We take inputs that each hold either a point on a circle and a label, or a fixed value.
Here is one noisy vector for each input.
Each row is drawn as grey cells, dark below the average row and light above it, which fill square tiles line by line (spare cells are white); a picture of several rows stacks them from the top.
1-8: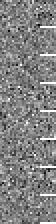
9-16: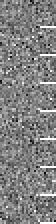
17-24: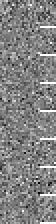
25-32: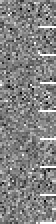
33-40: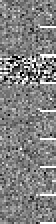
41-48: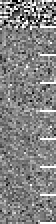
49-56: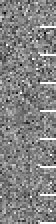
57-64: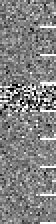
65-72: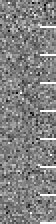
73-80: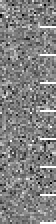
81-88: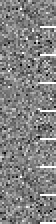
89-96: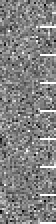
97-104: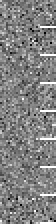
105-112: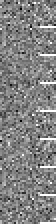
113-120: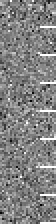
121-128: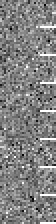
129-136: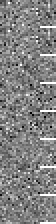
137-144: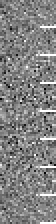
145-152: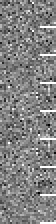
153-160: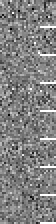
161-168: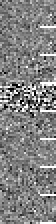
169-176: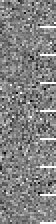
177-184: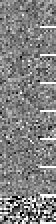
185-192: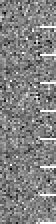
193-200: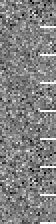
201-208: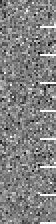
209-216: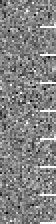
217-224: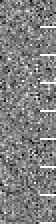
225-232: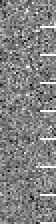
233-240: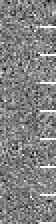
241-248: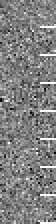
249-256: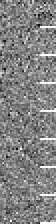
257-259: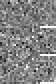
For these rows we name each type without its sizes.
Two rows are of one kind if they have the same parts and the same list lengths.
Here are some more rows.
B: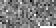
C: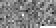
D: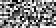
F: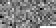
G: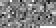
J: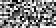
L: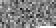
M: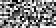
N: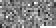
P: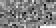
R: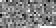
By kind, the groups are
B, C, F, G, L, N, P, R
D, J, M

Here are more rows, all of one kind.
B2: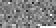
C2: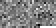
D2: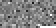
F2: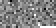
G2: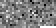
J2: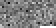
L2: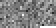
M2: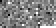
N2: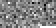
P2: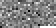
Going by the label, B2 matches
D2, J2 and L2.
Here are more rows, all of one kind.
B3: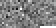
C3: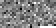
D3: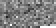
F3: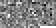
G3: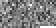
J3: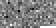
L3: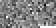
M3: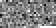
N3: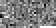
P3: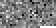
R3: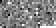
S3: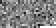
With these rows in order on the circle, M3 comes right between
C3 and N3.
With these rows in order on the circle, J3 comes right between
D3 and G3.
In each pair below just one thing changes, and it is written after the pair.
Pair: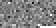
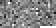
the label
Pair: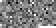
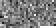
the place on the circle
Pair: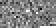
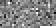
the place on the circle
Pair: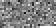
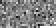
the label
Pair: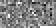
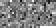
the place on the circle
